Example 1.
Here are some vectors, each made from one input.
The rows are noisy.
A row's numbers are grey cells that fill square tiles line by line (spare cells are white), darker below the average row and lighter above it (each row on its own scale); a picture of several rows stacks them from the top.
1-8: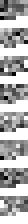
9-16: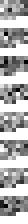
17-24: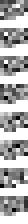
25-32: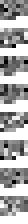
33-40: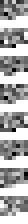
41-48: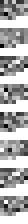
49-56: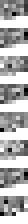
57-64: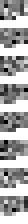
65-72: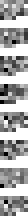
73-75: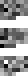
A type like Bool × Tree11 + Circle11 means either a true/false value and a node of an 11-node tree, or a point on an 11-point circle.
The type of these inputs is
Bool × Bool × Bool × Bool + Unit.
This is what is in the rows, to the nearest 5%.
About 10% of them hold a fixed value. The rest hold four true/false values.
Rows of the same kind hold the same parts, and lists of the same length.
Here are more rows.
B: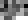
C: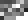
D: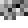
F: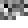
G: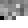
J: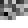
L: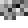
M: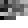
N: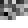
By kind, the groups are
B, C, D, F, G, L, M
J, N

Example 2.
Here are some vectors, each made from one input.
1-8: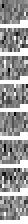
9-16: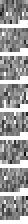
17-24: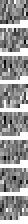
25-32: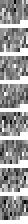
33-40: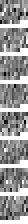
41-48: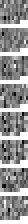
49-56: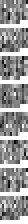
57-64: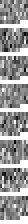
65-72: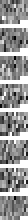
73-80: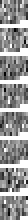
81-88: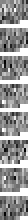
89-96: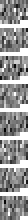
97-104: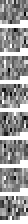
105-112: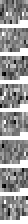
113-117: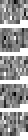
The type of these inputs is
Bool × Bool × Bool × Bool × Bool + Unit.
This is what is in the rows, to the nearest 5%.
About 5% of them hold a fixed value. The rest hold five true/false values.
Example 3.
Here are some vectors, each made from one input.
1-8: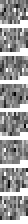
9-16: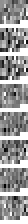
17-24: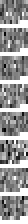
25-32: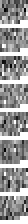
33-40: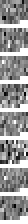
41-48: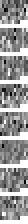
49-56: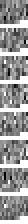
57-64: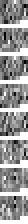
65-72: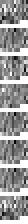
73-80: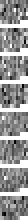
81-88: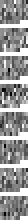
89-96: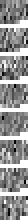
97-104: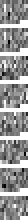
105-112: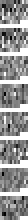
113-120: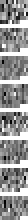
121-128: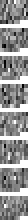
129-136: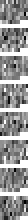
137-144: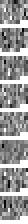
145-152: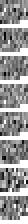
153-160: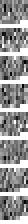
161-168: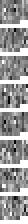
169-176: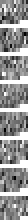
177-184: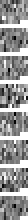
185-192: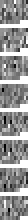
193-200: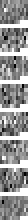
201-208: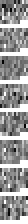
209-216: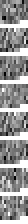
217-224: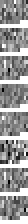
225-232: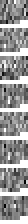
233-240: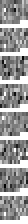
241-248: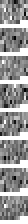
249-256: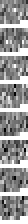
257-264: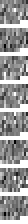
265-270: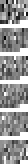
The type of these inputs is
Bool × Bool × Bool × Bool × Bool + Unit.
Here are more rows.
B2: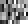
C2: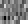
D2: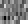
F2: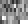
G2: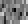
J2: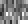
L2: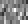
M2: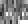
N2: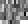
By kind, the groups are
B2, C2, D2, F2, G2, L2, N2
J2, M2

